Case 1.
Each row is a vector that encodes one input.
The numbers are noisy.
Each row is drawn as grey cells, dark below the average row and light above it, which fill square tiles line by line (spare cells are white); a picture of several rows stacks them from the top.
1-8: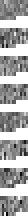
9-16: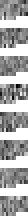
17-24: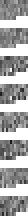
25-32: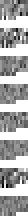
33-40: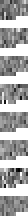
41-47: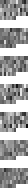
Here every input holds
either a point on a 4-point line, or three true/false values.
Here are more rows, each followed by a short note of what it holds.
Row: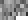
three true/false values
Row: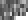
a point on a 4-point line
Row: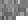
three true/false values
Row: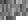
a point on a 4-point line
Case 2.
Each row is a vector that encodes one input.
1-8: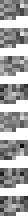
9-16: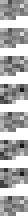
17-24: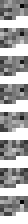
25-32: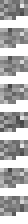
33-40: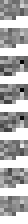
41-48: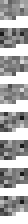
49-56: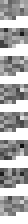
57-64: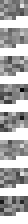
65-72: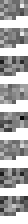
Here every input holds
either a point on a 7-point line, or a point on an 8-point line.
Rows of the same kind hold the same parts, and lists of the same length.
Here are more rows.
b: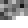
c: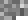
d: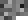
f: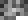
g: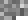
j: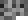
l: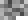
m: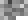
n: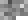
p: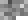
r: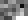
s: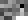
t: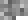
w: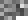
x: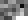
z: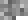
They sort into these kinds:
b, d, f, j, r, s, x
c, g, l, m, n, p, t, w, z

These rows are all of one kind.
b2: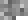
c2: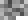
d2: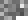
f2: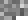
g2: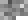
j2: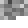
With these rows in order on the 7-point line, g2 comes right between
b2 and j2.
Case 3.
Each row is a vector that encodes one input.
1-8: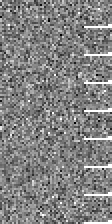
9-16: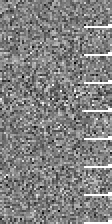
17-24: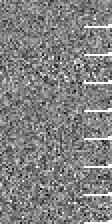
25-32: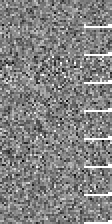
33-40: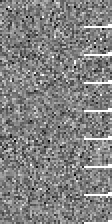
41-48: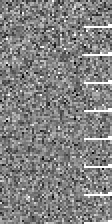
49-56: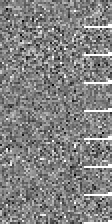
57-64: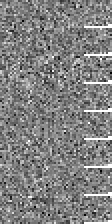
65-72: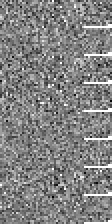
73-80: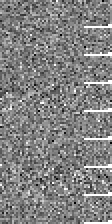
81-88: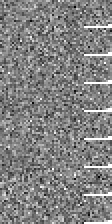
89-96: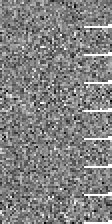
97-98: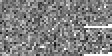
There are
2 kinds of row.
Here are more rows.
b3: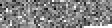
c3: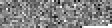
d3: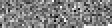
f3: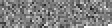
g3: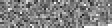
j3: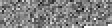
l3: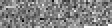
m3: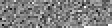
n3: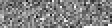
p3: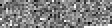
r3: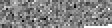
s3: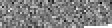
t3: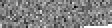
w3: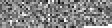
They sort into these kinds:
b3, c3, d3, n3, p3, w3
f3, g3, j3, l3, m3, r3, s3, t3

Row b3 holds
a point on a 6-point line.
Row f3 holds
a point on a 6-point line and a node of an 11-node tree.
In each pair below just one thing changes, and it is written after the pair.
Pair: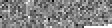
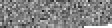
the place on the 6-point line
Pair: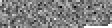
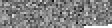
the place on the 6-point line
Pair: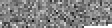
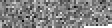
the place on the 6-point line
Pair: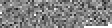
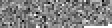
the place on the 6-point line
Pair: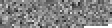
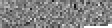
the node of the tree
